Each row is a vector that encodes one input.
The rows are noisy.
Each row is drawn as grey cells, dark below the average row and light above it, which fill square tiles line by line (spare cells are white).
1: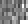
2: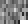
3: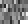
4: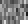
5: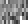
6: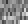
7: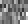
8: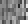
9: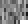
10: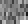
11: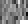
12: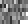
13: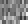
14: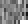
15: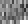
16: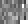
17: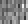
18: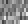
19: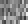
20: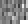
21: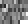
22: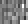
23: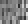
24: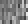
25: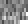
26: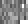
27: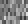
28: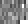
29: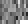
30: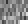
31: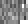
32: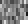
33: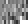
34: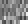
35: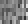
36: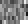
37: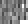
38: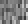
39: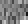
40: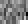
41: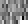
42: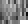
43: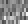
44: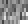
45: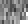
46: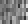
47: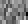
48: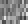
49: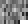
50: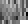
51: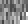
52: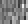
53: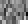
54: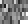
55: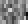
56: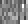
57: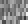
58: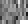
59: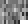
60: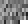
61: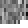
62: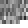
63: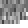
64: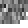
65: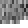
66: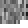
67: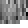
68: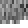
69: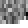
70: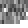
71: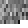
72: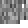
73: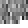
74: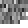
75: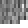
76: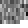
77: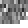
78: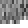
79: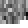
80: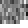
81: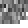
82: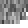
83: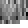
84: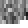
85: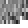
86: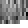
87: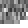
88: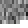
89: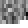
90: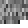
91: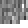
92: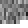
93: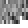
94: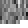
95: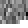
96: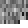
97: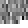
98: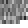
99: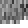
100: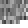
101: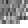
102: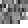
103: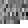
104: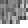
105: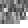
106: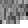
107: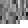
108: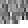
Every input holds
either a point on a 10-point line, or a node of a 12-node tree.
